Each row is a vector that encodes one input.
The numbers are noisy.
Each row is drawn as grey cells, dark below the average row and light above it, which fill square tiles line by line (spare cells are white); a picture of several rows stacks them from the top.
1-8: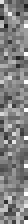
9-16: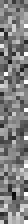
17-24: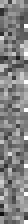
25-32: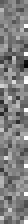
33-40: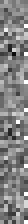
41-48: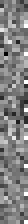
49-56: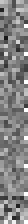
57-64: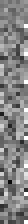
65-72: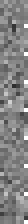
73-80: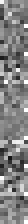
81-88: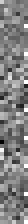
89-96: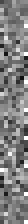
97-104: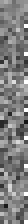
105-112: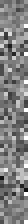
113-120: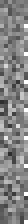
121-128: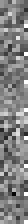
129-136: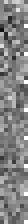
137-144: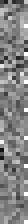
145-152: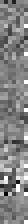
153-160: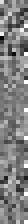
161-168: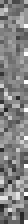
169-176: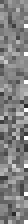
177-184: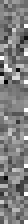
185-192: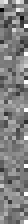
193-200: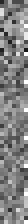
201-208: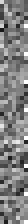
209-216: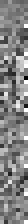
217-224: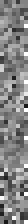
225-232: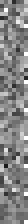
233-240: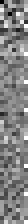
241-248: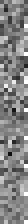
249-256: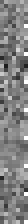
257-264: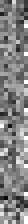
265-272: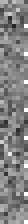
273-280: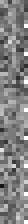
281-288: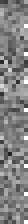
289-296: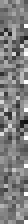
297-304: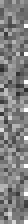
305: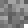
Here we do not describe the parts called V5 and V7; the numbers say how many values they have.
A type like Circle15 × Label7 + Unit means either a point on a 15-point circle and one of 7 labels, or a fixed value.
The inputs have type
(Line6 + V7) × V5 + Line12 + List2(Line9).
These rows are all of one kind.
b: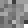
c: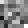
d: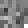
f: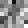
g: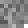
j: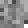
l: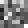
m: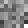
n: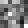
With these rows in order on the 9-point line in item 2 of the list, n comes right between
b and g.
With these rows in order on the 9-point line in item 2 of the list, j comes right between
d and g.
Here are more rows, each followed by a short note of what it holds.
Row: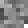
a list of one item
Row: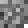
the empty list
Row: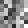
a point on a 6-point line and a value of V5
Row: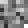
a list of one item
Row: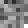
a list of one item
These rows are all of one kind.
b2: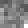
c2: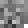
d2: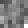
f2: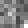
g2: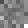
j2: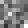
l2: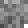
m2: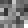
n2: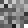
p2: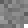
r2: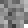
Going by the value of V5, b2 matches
c2, m2, p2 and r2.
